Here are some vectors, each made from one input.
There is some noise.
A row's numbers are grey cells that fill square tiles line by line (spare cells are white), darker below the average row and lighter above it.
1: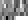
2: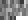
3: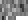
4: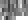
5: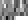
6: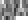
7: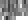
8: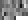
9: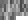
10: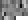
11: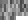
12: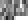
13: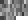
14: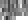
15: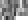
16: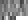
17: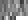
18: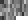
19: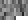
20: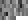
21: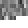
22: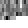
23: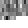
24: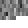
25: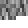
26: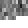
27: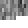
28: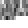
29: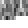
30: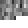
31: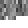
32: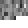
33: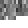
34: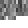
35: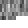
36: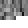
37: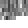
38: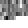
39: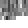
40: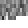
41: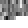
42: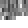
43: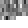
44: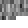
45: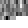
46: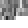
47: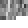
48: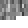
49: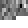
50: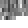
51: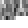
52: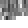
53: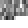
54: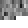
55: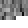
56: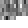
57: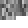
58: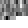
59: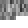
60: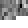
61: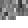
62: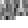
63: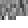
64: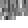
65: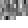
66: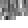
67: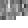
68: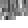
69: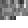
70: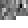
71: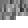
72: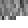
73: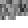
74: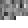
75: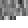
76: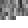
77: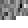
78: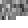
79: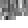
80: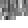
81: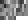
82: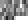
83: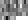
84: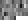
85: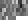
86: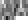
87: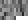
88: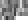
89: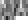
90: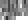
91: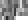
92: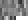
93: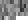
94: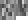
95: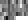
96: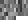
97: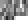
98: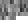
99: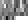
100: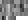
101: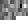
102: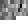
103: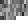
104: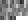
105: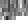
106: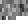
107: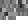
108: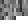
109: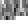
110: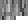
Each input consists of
either a point on a 10-point circle and a point on a 10-point line, or three true/false values.
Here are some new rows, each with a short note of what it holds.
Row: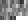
a point on a 10-point circle and a point on a 10-point line
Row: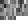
a point on a 10-point circle and a point on a 10-point line
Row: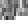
three true/false values
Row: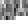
three true/false values
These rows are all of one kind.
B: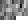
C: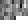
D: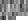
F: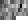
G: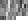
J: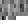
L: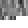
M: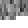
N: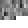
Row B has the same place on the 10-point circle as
C and N.
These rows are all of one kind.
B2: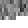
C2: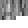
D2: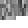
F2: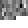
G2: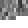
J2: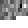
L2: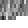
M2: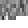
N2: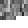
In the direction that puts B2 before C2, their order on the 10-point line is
F2, D2, M2, G2, B2, C2, J2, N2, L2.
